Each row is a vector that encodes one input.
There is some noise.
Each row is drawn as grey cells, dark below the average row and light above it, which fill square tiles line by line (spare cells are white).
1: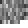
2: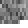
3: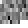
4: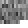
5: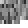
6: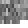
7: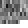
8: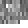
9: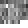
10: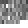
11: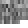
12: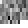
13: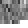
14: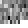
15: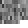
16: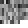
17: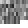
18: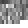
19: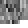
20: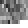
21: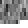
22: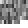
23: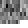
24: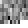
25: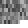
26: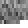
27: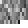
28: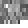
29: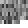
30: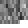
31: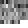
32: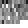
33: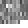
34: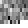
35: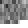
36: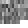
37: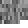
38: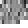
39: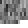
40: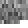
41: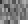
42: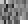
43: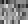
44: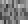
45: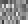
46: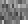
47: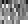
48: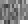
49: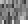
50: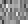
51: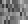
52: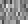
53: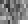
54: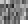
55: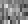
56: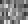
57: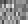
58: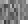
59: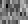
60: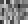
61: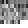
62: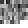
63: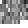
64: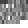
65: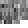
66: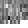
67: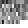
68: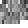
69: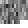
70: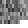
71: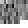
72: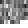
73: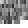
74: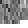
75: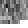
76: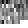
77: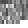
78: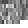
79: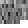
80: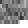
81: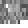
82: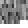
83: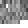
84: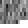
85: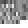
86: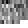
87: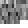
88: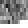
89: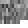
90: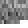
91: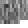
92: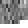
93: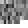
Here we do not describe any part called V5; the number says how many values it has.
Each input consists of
a point on a 4-point line, together with either a point on a 6-point line, or a value of V5.
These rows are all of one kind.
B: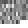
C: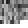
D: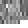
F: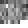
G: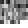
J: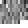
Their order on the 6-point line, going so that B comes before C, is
B, J, D, F, G, C.
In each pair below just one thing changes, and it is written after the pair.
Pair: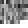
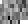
the place on the 4-point line
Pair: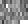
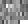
the place on the 6-point line
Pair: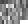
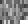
the place on the 6-point line
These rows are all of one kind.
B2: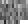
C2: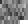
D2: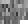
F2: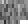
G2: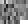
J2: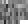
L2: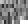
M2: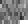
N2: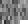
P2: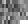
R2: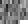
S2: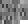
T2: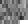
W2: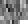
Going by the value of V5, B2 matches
F2, G2, J2 and R2.
